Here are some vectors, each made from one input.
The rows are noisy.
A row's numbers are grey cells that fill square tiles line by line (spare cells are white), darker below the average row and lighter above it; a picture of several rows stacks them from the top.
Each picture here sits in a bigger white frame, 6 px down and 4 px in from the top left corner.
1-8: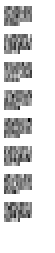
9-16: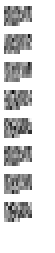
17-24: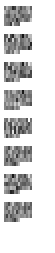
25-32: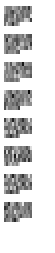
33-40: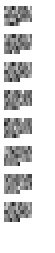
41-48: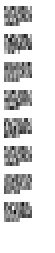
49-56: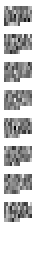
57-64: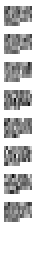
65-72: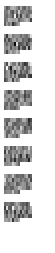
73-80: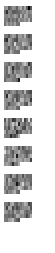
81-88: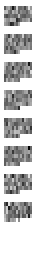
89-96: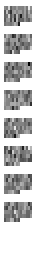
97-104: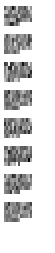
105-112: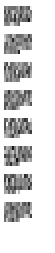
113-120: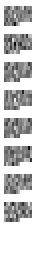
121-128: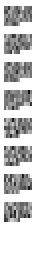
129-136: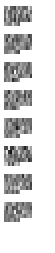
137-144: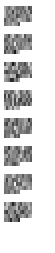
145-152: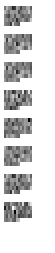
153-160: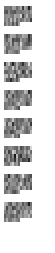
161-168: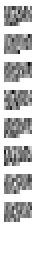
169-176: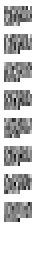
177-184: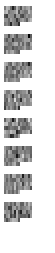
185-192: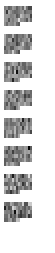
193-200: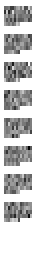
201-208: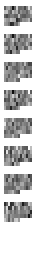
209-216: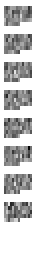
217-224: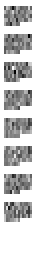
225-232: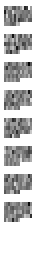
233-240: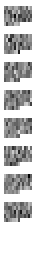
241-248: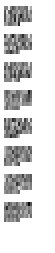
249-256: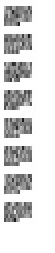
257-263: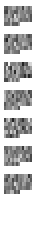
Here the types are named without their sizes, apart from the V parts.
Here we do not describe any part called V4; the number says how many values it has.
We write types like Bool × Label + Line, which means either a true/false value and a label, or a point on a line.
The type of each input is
(Line × Tree + List(V4)) × Tree.
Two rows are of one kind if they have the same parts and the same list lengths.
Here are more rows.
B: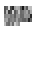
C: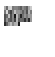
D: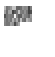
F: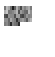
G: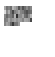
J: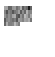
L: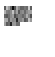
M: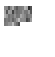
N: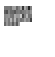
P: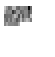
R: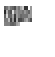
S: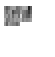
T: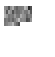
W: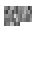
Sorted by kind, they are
B, C, R
D, G, J, P
F, L
M, N, S, T, W

